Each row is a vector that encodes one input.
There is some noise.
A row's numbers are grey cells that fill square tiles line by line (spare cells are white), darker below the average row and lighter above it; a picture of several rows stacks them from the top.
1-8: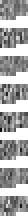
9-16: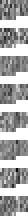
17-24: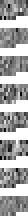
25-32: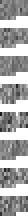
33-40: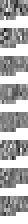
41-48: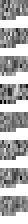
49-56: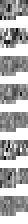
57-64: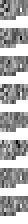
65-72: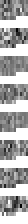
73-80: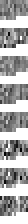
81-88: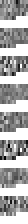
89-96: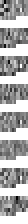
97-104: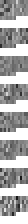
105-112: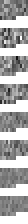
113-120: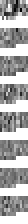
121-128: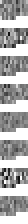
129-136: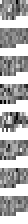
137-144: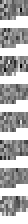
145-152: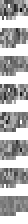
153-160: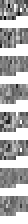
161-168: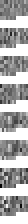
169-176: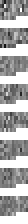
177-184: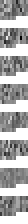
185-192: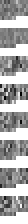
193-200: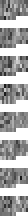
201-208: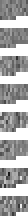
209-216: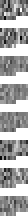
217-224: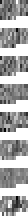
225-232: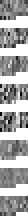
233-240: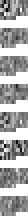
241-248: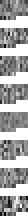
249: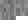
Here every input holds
a point on a 7-point line.
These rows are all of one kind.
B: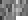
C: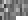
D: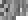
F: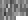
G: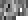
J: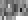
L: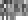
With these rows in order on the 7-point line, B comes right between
F and L.
